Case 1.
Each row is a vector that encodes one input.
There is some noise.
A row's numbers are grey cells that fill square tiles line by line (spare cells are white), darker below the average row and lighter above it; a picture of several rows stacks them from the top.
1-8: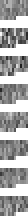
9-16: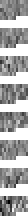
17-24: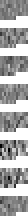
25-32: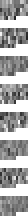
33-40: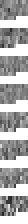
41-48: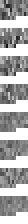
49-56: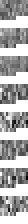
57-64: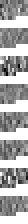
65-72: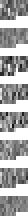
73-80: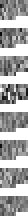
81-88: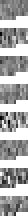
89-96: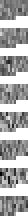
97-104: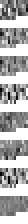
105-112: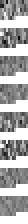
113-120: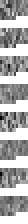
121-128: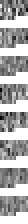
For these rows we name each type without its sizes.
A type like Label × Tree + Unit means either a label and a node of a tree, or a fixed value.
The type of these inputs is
Tree.
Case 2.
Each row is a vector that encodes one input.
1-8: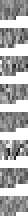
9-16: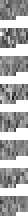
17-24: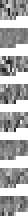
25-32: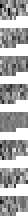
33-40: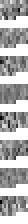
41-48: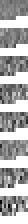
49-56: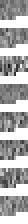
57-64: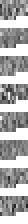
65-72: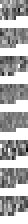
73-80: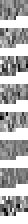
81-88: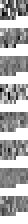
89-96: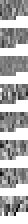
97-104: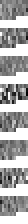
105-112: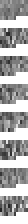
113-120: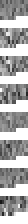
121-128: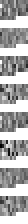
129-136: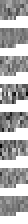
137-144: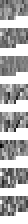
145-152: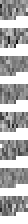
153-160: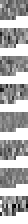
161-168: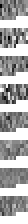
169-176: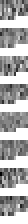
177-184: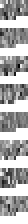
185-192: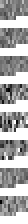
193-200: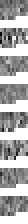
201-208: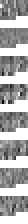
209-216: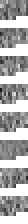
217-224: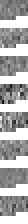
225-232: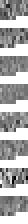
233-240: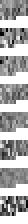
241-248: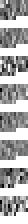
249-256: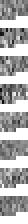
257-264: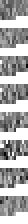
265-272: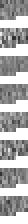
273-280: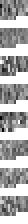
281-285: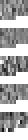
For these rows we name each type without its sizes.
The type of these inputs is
Line.
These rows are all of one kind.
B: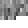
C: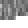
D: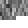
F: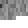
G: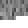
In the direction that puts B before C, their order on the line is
G, D, B, C, F.
